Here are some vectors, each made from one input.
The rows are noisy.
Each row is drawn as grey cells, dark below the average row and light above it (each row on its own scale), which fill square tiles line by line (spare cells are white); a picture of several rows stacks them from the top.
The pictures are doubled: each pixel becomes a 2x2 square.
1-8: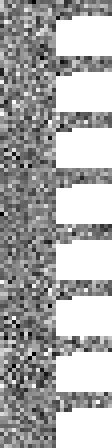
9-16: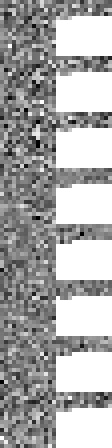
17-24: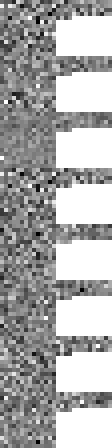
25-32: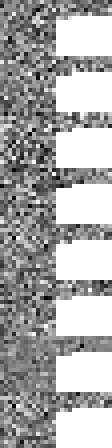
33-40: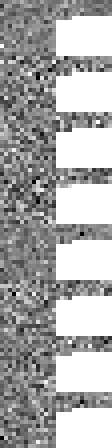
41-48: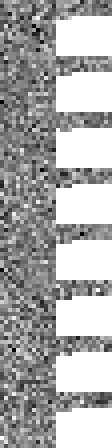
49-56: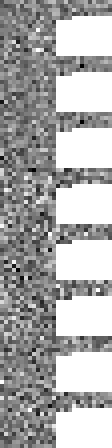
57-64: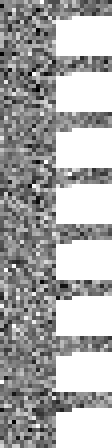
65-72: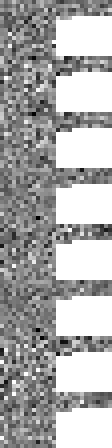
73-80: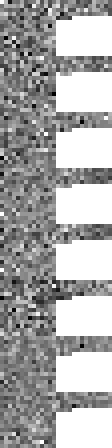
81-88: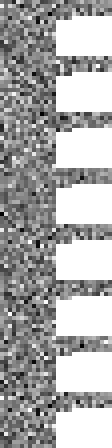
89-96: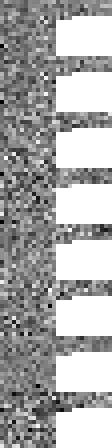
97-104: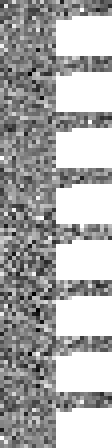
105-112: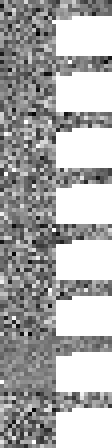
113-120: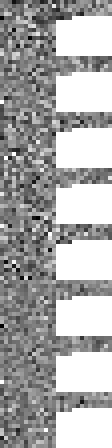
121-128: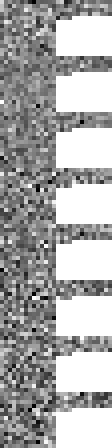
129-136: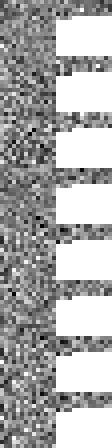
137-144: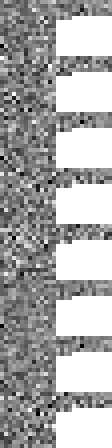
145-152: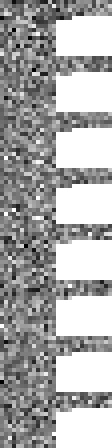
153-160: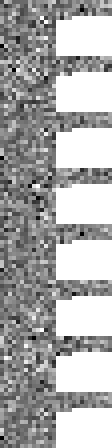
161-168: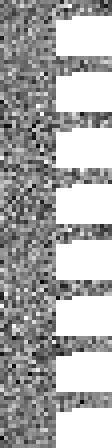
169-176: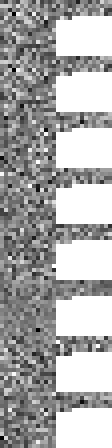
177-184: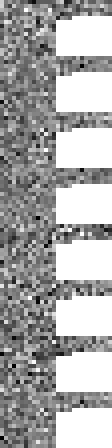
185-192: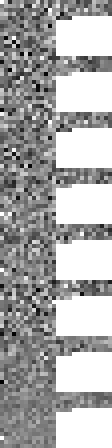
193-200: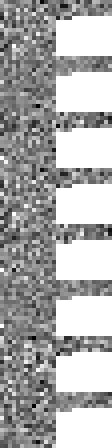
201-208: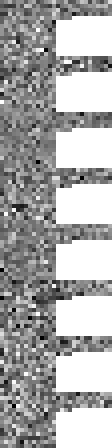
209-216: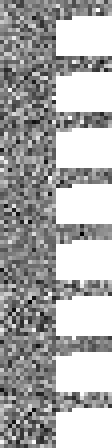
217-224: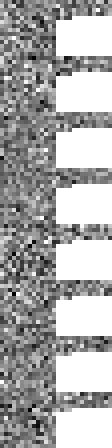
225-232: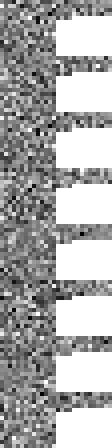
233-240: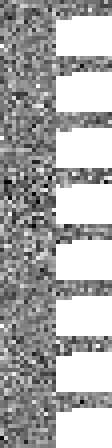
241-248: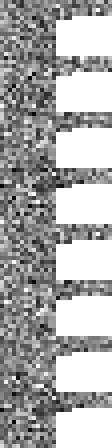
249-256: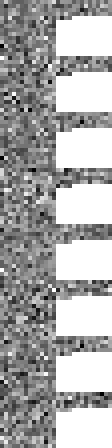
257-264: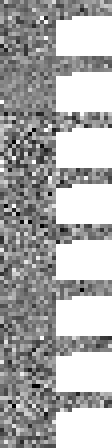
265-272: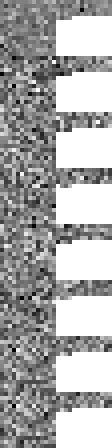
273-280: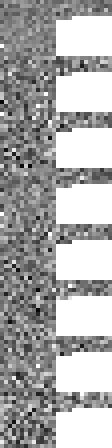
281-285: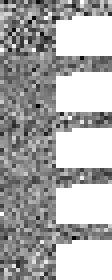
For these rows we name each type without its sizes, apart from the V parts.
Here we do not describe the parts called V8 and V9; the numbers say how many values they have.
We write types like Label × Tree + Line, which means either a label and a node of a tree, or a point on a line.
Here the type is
Bool × (Line + V9) + V8.
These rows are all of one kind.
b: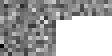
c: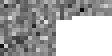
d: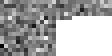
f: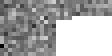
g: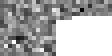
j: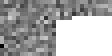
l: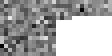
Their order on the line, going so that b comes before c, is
j, f, b, d, l, c, g.
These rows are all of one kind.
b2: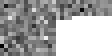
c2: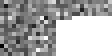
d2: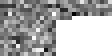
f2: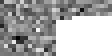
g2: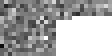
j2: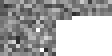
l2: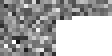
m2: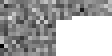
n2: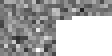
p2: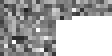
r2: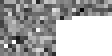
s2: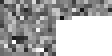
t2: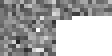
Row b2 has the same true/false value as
c2, g2 and m2.
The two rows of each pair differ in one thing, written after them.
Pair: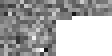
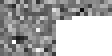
the place on the line
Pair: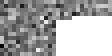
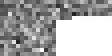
the true/false value
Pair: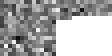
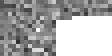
the place on the line
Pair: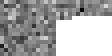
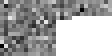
the place on the line
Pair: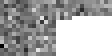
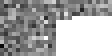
the place on the line
